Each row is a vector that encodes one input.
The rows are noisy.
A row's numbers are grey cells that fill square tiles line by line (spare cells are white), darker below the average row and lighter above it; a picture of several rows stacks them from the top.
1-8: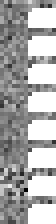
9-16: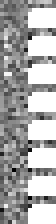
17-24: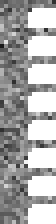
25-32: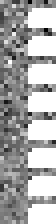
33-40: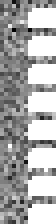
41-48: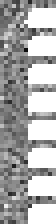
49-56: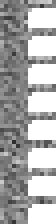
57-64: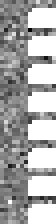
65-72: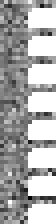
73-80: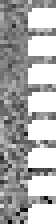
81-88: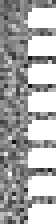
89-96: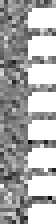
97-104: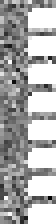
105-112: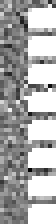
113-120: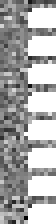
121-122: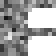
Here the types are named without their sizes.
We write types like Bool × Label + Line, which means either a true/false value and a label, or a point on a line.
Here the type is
Line × (Tree + Unit).
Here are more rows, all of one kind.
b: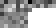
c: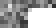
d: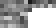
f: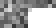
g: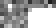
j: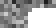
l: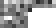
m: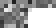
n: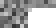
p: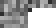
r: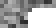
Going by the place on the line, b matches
g and p.
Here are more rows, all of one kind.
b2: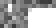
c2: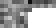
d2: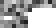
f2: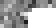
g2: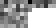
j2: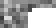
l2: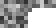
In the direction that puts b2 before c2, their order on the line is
b2, d2, l2, f2, j2, c2, g2.
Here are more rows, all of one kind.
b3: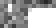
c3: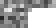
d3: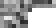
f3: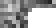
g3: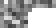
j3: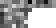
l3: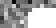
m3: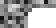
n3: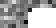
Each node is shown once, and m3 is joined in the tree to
d3.
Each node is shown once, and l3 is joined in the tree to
g3.
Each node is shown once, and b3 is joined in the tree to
f3.
